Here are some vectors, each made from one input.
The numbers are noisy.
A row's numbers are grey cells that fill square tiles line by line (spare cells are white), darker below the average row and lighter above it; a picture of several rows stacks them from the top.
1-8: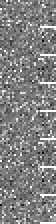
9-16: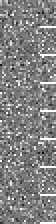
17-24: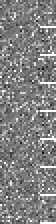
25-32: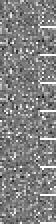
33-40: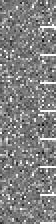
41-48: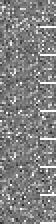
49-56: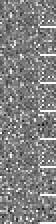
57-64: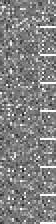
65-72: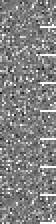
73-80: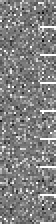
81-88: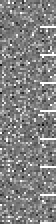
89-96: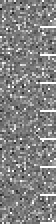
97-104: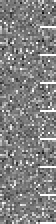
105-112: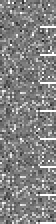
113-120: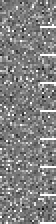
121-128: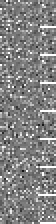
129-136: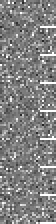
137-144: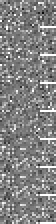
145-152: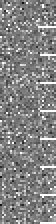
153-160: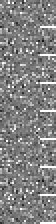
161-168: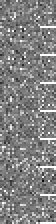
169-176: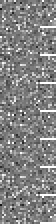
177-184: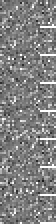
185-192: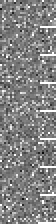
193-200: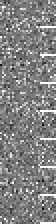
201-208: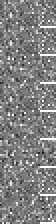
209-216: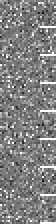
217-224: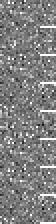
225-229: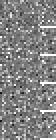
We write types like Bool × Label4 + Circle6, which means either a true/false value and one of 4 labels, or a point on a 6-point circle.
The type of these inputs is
Circle11.
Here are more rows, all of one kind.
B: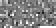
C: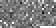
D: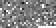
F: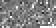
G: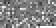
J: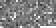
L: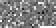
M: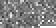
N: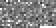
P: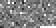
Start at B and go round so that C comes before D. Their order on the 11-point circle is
B, L, C, P, F, J, M, G, D, N.
